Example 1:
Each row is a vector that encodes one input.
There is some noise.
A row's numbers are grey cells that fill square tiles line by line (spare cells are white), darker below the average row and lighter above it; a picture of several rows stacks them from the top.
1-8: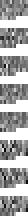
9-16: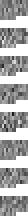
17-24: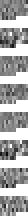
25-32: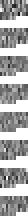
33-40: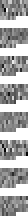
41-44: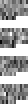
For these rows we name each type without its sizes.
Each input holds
a list of points on a line.
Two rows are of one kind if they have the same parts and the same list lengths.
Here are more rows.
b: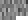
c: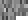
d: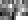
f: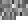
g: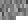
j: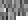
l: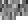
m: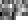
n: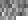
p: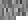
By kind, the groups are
b, c, g, j, p
d, m
f, l, n

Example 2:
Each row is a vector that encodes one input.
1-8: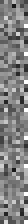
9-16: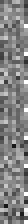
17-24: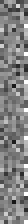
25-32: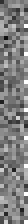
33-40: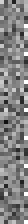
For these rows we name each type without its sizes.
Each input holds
a label and a point on a line.
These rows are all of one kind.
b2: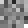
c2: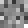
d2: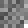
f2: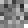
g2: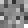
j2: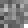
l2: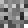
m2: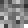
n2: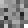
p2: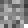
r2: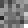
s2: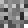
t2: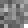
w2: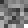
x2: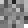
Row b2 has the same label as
c2, f2, g2 and x2.
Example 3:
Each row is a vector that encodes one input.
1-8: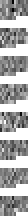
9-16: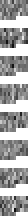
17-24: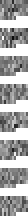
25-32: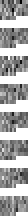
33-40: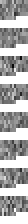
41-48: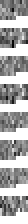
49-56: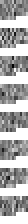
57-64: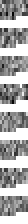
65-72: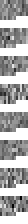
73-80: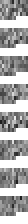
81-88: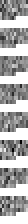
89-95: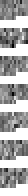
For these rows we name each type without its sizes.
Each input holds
a list of points on a circle.
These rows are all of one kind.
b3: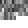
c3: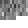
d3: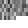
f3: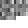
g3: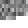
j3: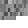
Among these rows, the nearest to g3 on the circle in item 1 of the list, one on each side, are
f3 and j3.
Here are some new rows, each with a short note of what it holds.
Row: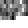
the empty list
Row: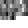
the empty list
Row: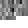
a list of one item
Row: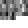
the empty list
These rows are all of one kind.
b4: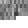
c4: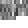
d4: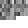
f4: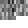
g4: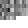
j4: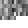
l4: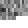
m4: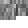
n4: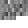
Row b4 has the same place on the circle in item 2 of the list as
j4, m4 and n4.
